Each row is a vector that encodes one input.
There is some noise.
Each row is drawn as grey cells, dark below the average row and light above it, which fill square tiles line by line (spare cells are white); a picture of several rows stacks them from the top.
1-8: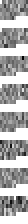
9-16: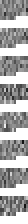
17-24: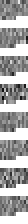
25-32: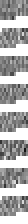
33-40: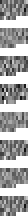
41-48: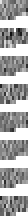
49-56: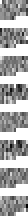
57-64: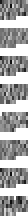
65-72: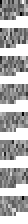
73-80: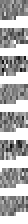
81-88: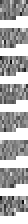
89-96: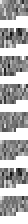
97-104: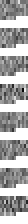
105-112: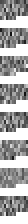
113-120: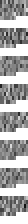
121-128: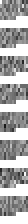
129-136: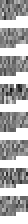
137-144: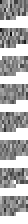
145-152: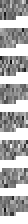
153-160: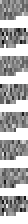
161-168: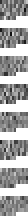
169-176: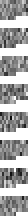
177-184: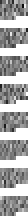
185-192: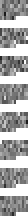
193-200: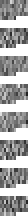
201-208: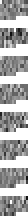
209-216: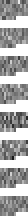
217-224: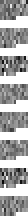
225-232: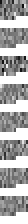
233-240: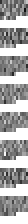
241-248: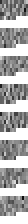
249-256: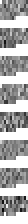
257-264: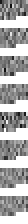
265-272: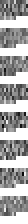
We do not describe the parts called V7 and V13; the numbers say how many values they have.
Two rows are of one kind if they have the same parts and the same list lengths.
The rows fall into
3 kinds.
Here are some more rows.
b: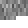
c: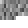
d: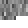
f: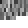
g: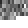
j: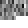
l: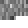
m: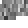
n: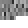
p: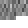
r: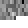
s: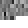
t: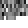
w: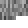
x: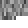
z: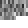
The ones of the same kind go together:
b, d, l, p, r, w, x
c, g, j, m, n, s, z
f, t

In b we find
a node of a 9-node tree and a value of V13.
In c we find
a point on a 4-point line and a node of a 9-node tree.
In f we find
a value of V7.
